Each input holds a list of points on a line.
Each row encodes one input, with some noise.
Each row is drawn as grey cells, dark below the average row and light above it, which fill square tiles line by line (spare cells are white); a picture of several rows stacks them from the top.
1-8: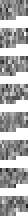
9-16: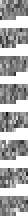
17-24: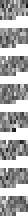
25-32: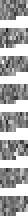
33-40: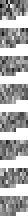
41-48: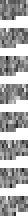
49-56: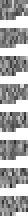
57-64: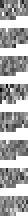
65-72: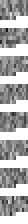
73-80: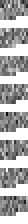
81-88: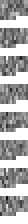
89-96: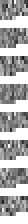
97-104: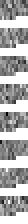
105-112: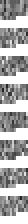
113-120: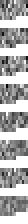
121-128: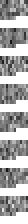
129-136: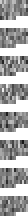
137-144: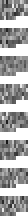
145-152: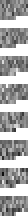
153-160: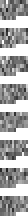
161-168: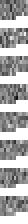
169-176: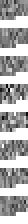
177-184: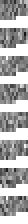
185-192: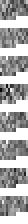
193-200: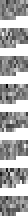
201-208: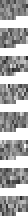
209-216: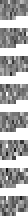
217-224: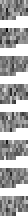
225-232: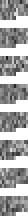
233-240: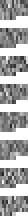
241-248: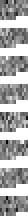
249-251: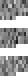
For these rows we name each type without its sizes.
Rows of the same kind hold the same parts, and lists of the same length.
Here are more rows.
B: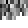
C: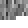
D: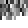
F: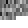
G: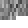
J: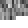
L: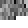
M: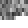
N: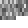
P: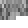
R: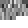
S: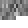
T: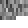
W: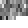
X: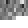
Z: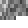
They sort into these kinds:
B, D
C, F, L, M, T, X
G, N, P, S, W, Z
J, R

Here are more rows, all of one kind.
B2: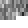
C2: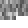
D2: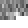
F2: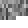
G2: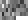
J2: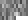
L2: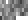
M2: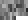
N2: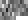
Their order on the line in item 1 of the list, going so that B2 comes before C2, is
N2, G2, L2, B2, C2, D2, M2, J2, F2.
